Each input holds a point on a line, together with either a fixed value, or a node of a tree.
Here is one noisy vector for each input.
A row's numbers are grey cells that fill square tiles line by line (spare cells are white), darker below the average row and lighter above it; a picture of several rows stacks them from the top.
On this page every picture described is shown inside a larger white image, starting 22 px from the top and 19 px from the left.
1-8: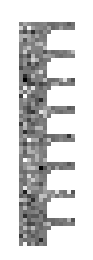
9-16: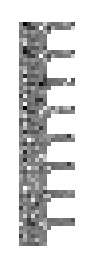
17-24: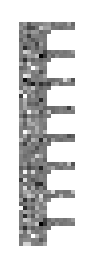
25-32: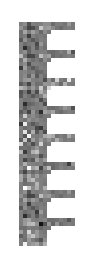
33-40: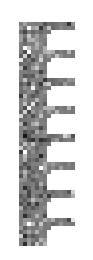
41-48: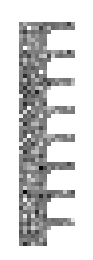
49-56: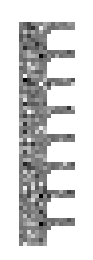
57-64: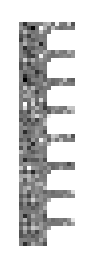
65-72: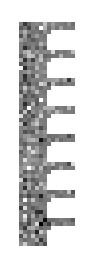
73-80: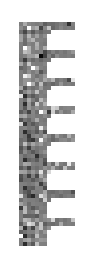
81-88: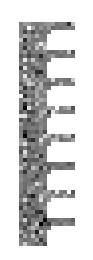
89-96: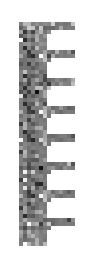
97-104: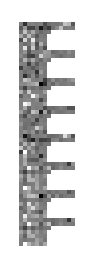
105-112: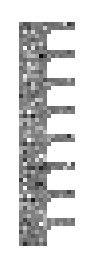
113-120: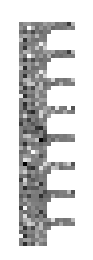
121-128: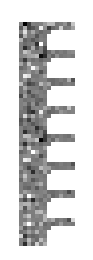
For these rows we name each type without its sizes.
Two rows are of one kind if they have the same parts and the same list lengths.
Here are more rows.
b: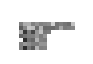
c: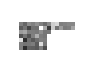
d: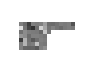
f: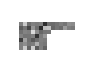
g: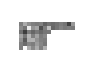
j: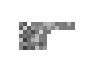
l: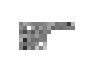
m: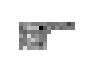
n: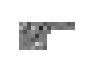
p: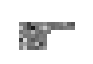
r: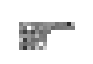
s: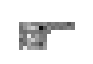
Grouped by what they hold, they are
b, g, j, l, m, r, s
c, d, f, n, p

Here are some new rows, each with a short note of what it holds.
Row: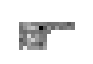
a point on a line
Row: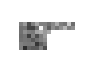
a point on a line and a node of a tree
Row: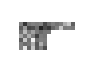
a point on a line and a node of a tree
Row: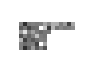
a point on a line and a node of a tree
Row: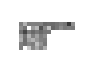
a point on a line
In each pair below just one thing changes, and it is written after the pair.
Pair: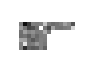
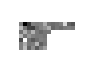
the place on the line
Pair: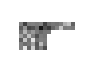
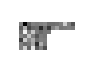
the place on the line
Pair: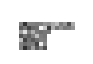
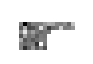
the node of the tree
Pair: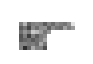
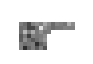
the node of the tree
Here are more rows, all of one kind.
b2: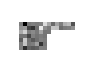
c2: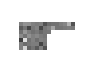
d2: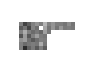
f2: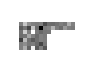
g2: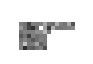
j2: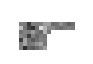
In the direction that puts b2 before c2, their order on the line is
b2, g2, d2, j2, f2, c2.
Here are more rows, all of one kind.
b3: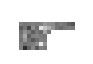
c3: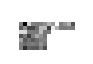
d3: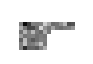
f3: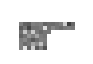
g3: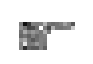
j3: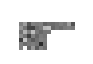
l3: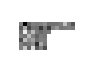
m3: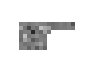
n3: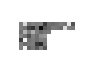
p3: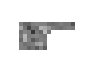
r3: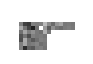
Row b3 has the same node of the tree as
m3 and p3.
